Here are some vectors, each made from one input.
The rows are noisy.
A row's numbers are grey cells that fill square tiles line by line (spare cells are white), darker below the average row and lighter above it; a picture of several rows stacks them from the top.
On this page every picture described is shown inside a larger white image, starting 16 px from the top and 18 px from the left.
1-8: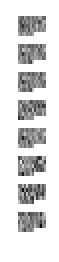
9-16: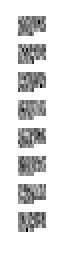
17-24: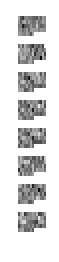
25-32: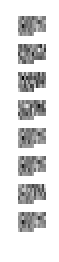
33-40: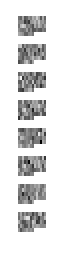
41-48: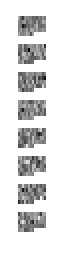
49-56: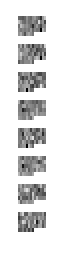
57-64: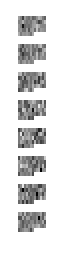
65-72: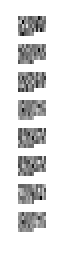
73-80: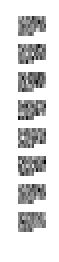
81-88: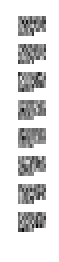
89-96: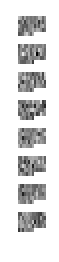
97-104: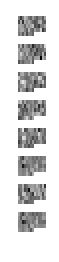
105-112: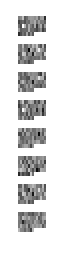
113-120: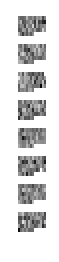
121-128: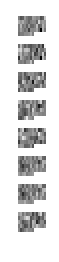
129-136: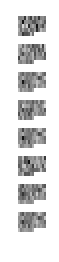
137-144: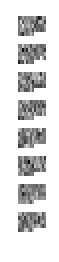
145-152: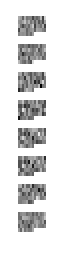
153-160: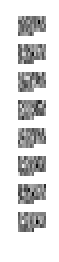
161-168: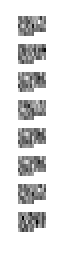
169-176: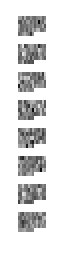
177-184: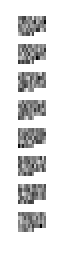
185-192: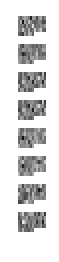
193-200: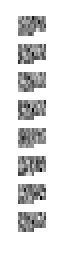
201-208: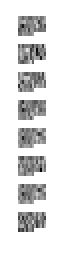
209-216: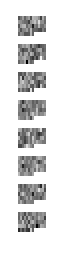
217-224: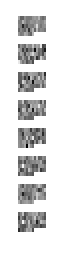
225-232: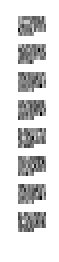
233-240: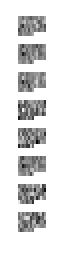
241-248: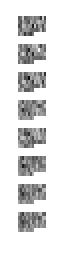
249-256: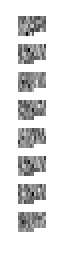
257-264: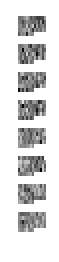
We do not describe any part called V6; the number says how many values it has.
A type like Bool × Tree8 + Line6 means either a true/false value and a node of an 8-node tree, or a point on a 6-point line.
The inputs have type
(Circle8 + Label9) × Line5 + V6 × V6.
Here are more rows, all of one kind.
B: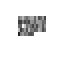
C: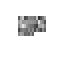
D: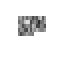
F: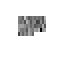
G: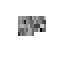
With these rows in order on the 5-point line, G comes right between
C and F.
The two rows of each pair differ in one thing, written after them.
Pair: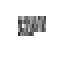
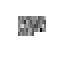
the place on the 5-point line
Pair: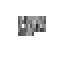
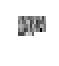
the place on the 5-point line
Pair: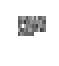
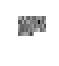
the place on the 5-point line
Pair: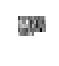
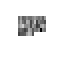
the place on the 8-point circle
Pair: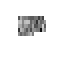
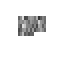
the place on the 5-point line
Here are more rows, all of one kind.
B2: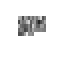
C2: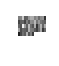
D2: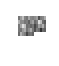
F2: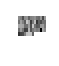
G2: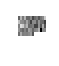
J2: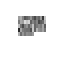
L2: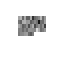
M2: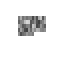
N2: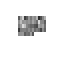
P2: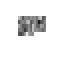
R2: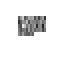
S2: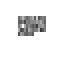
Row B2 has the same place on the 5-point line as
J2, L2, M2 and P2.
